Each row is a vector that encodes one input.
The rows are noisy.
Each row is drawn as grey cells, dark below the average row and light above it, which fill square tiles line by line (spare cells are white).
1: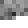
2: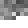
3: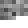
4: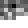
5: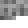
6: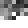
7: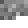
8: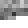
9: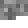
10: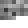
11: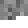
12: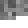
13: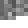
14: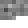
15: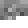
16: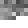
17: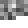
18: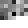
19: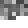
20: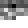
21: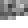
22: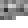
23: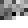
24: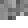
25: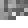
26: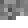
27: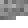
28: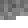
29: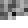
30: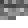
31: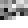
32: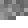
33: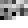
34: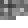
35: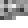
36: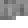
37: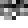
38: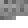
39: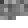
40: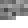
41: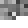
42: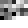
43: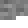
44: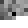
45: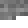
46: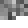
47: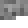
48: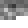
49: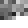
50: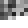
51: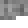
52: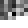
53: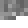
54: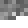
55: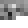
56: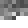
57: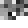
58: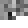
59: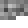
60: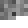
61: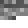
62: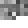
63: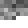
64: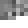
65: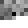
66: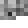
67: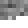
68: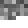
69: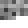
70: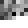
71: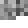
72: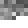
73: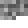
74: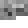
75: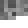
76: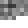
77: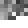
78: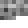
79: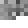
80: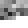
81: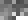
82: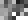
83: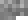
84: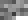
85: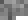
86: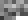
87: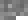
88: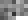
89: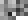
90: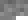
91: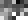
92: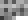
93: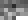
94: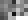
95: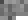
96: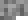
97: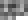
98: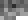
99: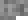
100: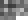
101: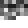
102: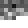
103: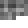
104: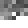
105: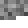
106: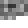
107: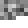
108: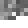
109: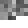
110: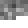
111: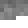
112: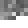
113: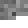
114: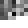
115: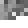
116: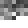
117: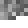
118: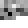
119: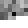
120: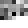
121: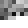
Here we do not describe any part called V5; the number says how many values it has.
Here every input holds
either a point on an 8-point circle, or a fixed value, or a true/false value and a value of V5.
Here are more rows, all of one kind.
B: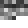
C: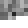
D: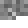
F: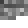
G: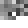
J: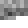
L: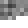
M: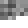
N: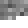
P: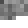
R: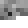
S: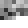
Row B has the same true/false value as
F and P.
